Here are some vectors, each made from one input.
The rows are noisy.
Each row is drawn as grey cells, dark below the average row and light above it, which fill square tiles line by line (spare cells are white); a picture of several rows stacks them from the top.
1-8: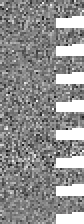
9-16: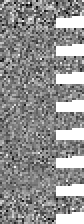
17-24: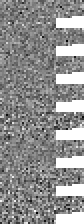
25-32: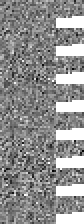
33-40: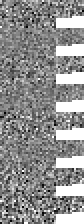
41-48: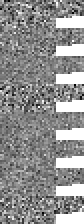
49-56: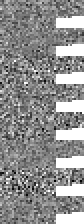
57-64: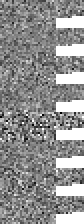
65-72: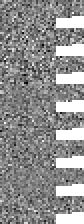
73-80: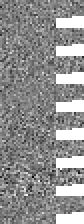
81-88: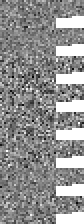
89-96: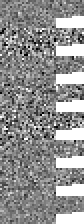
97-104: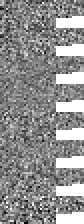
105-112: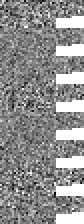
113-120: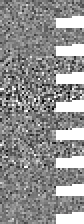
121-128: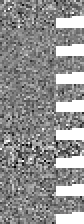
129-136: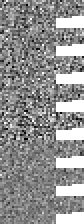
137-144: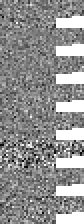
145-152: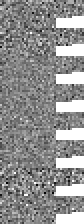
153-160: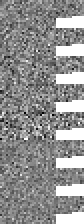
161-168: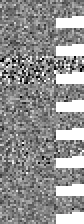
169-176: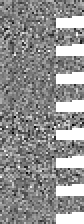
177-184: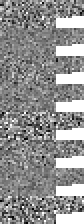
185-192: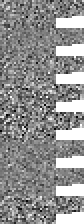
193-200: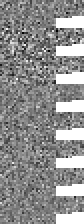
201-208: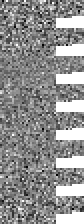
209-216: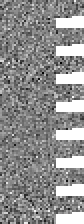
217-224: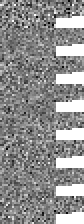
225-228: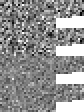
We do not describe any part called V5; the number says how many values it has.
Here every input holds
a node of each of three 8-node trees and a value of V5, together with either a fixed value, or a node of each of two 8-node trees.
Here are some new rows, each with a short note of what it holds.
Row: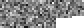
a node of each of five 8-node trees and a value of V5
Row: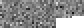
a node of each of five 8-node trees and a value of V5
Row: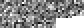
a node of each of five 8-node trees and a value of V5
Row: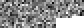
a node of each of three 8-node trees and a value of V5
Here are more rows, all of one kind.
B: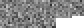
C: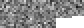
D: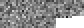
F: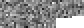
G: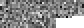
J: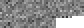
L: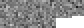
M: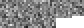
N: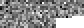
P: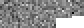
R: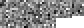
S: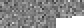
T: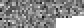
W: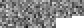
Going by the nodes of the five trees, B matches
C, L, M and W.
